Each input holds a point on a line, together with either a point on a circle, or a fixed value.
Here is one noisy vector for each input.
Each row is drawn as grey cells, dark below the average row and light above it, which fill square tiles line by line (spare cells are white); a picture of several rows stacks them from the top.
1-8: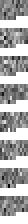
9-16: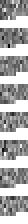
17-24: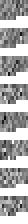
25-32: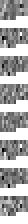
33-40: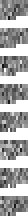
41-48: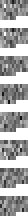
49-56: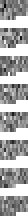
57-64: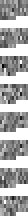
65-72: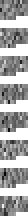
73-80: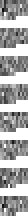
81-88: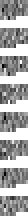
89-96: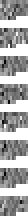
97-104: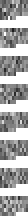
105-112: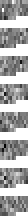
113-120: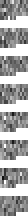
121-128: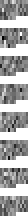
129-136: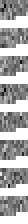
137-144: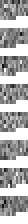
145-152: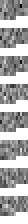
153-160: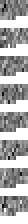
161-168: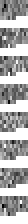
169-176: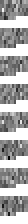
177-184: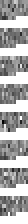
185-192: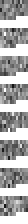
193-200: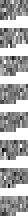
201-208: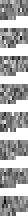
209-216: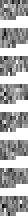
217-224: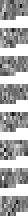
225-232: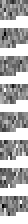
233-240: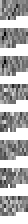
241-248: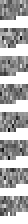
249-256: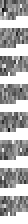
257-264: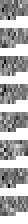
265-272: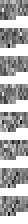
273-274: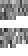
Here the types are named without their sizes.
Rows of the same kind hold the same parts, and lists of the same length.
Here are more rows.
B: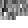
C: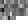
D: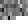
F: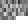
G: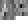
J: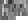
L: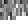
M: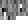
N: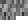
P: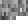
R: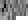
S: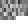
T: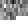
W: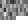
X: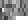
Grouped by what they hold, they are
B, F, L, M, S, T, W
C, D, G, J, N, P, R, X

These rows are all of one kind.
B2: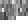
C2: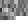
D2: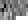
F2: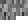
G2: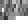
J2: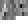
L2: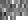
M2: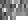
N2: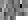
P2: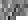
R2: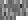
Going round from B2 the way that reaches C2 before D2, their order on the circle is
B2, G2, J2, F2, M2, C2, D2, L2, N2, R2, P2.
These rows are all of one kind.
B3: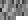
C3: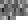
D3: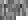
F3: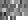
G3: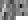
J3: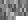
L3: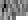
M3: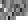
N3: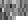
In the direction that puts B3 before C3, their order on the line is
F3, N3, J3, D3, G3, B3, M3, C3, L3.
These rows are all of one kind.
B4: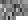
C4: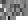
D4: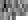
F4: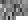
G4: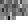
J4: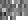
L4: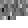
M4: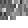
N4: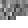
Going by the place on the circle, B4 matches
F4, G4 and M4.
